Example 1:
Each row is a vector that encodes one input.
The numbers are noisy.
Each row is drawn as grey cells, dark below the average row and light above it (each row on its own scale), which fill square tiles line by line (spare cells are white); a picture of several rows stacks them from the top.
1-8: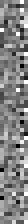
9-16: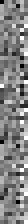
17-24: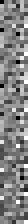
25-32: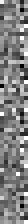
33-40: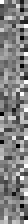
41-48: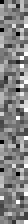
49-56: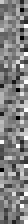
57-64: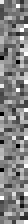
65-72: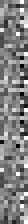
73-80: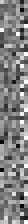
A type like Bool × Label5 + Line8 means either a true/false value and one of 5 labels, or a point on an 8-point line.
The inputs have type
Bool × Line11.
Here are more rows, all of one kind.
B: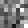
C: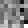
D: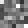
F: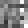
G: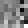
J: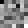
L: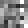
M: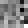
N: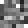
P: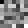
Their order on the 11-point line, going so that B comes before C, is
B, D, N, F, L, M, G, C, J, P.
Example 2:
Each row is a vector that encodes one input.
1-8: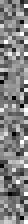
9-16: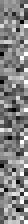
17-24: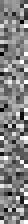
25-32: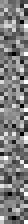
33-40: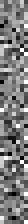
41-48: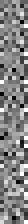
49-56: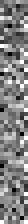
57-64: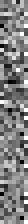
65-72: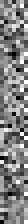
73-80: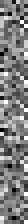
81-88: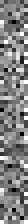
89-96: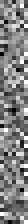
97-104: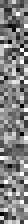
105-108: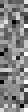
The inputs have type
Bool × Bool × Bool × Bool + Label6.
